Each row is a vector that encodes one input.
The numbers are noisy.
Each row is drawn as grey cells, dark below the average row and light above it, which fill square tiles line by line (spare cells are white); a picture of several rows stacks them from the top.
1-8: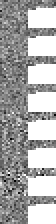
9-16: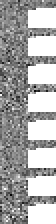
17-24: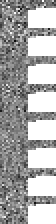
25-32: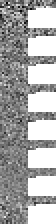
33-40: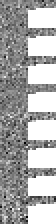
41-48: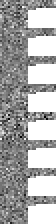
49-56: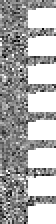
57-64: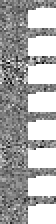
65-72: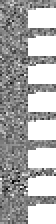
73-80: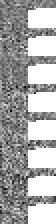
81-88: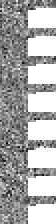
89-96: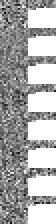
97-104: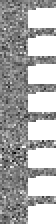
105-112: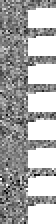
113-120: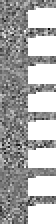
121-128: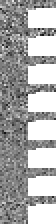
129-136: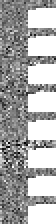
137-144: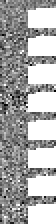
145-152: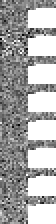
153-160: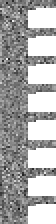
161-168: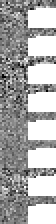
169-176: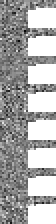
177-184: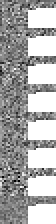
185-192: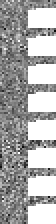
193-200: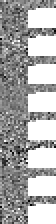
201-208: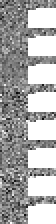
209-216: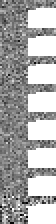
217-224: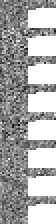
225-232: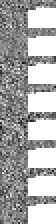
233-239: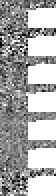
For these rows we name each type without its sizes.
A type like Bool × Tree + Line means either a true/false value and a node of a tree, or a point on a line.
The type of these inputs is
Circle + Line × Tree.
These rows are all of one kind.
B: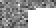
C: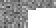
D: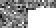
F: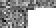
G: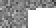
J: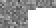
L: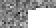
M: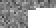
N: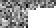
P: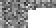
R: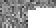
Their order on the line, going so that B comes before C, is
M, F, J, B, R, N, C, L, D, P, G.
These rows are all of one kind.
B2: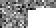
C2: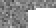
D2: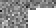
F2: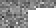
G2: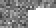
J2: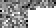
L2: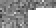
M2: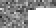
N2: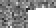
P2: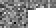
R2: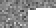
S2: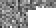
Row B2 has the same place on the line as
D2 and R2.
